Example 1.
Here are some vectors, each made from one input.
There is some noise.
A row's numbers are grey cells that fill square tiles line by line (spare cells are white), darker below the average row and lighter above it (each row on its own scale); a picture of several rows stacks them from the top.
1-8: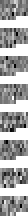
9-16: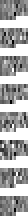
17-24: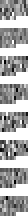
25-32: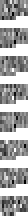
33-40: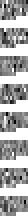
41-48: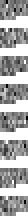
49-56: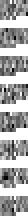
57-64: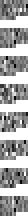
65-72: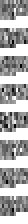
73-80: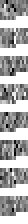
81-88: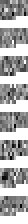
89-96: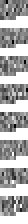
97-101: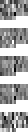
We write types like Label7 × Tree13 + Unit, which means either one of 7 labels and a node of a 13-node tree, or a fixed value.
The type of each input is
Circle8 × (Tree12 + Unit) + Unit.
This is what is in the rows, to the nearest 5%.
About 95% of them hold a point on an 8-point circle, together with either a fixed value, or a node of a 12-node tree. The rest hold a fixed value.
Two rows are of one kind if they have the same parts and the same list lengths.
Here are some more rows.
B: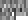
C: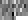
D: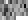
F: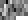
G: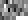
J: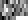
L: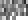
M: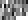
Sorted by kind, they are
B, D
C, F, G, J, L
M

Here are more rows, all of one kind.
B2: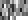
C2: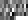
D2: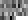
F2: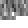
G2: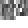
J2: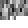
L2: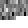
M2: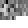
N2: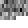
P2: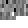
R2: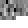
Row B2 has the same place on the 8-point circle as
J2 and N2.
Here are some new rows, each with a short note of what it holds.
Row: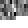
a point on an 8-point circle
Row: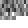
a point on an 8-point circle and a node of a 12-node tree
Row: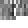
a point on an 8-point circle and a node of a 12-node tree
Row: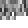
a point on an 8-point circle
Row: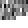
a fixed value
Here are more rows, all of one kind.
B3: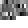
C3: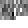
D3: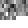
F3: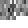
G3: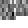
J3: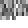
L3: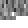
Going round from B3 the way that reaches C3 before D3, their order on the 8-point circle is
B3, G3, C3, J3, F3, D3, L3.
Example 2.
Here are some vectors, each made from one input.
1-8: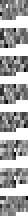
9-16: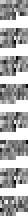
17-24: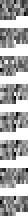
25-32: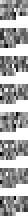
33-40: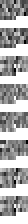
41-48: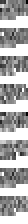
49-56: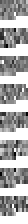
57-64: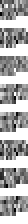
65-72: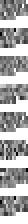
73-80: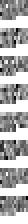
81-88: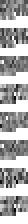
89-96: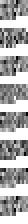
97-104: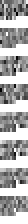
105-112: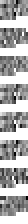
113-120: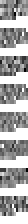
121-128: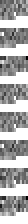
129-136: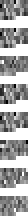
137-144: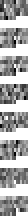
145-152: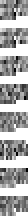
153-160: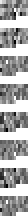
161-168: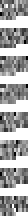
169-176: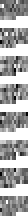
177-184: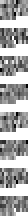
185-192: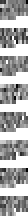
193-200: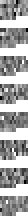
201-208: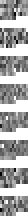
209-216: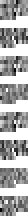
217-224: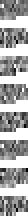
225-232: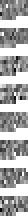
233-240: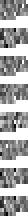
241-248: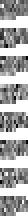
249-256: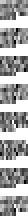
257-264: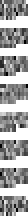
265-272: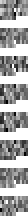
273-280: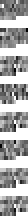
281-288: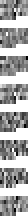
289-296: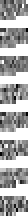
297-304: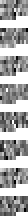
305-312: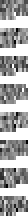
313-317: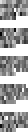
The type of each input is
Line4 + Tree13.
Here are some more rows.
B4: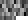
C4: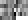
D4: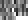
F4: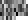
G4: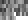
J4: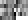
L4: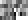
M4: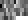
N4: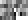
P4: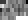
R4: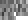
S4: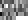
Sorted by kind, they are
B4, D4, F4, G4, M4, P4, R4, S4
C4, J4, L4, N4

